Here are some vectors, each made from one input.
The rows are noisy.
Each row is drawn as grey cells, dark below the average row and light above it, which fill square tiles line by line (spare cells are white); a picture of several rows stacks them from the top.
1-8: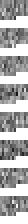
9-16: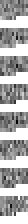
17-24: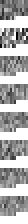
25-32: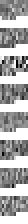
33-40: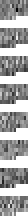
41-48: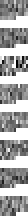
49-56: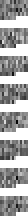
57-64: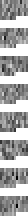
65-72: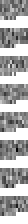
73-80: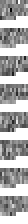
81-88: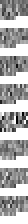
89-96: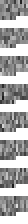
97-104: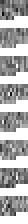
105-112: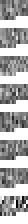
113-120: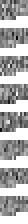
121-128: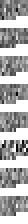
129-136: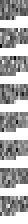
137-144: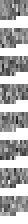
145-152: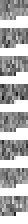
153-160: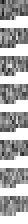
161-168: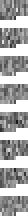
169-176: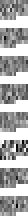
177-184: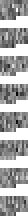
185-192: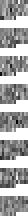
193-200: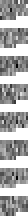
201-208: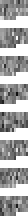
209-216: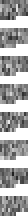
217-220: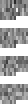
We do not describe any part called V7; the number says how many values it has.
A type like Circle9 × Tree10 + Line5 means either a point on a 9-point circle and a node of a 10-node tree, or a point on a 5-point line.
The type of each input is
List2(Bool × V7).
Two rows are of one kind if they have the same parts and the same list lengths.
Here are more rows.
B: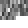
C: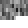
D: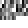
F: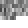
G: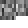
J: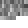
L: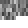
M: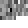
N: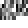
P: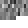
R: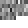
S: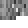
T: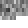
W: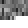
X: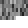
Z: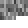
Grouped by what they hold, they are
B, C, G, L, W, X
D, N
F, J, M, P, R, S, T, Z

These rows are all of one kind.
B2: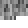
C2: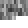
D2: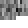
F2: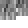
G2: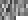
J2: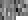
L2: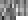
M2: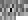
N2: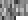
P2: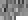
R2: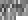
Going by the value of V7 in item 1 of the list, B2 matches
F2, L2, N2 and P2.
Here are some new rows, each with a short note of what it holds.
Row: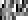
the empty list
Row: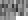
a list of two items
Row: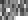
a list of one item
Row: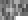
a list of one item
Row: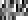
the empty list
